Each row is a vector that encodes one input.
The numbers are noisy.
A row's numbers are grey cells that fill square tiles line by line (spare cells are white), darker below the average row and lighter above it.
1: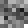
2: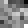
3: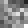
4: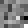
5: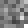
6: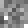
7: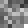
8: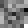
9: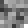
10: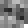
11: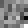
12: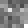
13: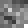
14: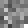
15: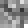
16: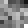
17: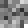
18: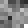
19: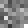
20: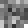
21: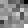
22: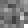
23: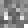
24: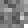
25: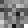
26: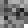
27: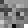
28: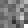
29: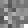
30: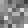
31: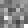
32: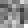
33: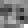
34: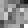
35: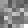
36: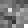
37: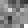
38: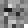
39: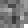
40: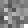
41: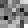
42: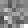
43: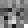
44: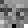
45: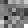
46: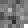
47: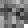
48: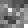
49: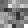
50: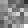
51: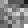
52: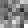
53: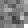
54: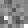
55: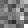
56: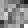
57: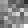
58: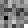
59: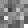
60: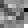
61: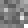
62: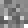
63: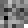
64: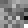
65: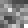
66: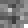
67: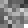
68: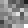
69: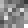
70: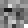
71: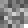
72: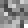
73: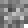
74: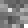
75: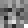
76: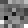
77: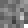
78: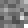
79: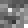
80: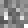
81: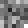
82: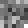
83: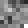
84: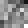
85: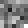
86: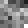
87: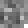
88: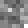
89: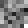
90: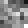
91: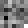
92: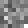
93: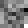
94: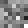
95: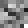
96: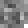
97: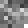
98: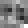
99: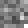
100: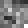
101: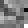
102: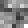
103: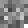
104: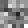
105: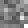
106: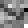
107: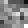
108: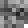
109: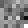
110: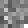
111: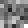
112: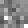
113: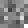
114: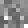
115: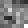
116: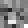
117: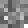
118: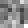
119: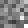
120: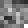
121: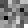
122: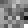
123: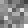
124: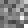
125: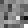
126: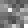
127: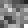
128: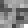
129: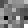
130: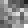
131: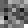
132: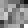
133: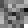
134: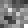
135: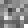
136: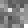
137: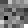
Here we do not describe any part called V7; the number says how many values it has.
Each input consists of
a point on a 13-point line, together with either a point on a 10-point line, or a value of V7.
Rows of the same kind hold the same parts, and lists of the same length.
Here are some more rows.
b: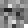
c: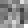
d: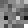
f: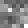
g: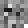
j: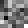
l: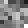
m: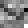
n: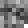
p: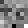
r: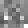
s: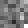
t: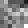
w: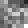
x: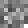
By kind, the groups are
b, c, d, g, j, m, n, p
f, l, r, s, t, w, x

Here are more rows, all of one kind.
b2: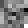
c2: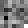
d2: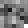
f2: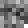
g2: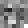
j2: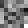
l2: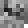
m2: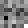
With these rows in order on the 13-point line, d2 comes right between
f2 and g2.
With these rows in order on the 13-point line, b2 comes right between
f2 and m2.
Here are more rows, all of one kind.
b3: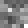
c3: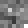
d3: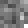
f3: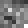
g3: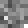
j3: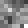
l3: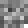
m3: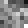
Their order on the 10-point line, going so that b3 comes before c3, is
m3, j3, f3, b3, c3, g3, d3, l3.
